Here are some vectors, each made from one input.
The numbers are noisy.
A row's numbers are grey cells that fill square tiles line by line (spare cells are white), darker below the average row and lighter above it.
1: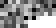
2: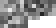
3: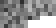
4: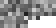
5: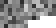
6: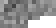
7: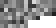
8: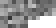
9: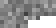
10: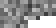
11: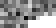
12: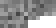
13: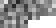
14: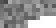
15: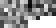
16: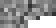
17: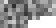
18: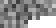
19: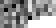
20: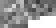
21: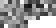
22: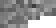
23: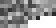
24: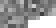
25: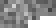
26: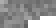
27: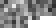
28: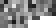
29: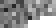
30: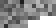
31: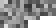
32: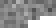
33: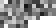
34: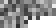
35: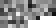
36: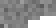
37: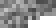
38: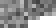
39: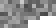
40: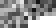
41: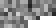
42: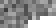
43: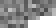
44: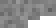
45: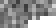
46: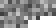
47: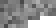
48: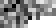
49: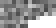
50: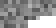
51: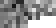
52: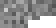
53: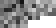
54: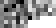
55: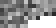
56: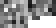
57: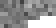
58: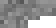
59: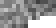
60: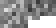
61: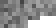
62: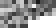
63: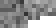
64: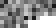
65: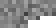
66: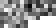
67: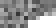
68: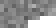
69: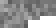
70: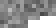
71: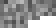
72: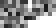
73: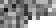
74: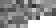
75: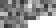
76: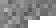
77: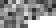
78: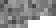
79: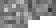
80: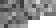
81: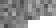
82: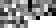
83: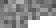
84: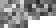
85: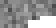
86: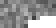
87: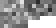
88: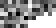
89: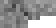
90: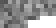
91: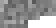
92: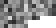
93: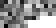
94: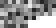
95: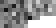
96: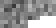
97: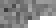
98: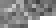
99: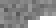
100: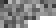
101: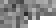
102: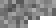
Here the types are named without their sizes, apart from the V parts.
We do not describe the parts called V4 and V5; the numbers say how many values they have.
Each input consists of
a value of V4 and a value of V5, together with a list of points on a circle.
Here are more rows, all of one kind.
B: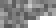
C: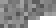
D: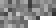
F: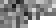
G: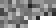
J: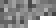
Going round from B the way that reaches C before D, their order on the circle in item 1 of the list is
B, G, J, C, D, F.
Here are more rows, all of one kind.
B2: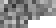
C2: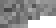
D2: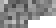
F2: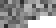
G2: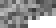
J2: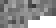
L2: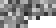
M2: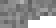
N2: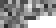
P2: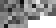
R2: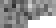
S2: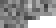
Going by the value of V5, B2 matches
D2, F2 and P2.
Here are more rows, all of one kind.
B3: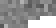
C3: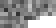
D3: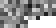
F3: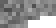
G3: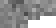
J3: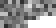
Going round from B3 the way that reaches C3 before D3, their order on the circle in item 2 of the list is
B3, F3, C3, D3, G3, J3.
